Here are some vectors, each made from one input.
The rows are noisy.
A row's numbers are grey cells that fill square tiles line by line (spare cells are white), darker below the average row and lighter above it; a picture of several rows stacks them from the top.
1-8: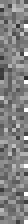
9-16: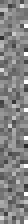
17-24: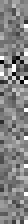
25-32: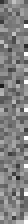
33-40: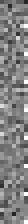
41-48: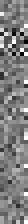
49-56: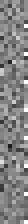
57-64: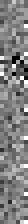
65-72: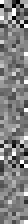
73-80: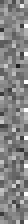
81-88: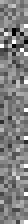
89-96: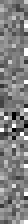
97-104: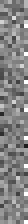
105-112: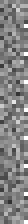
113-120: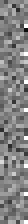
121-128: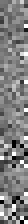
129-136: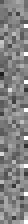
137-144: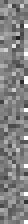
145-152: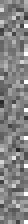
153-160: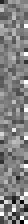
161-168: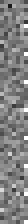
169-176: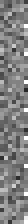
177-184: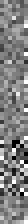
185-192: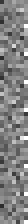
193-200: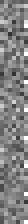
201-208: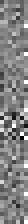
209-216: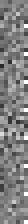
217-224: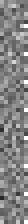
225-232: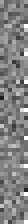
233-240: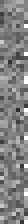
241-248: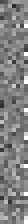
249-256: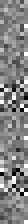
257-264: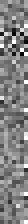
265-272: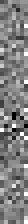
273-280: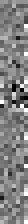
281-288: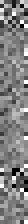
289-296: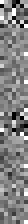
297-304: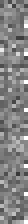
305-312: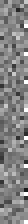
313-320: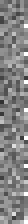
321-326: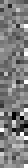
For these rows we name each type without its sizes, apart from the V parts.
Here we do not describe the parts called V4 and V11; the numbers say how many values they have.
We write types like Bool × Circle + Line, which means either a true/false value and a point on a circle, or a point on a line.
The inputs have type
Circle + Line × (Line × V11 + V4).
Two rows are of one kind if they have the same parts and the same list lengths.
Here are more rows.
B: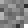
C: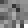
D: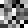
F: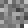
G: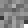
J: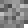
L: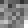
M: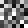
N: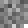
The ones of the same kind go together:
B, G, J, N
C, F, L
D, M

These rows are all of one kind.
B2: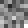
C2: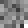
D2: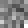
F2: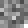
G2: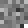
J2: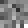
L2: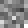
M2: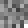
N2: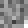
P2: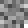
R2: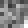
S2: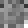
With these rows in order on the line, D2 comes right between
G2 and S2.
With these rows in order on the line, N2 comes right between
L2 and P2.
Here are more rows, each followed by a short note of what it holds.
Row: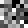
a point on a circle
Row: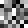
a point on a circle
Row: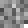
a point on each of two lines and a value of V11
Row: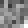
a point on a line and a value of V4
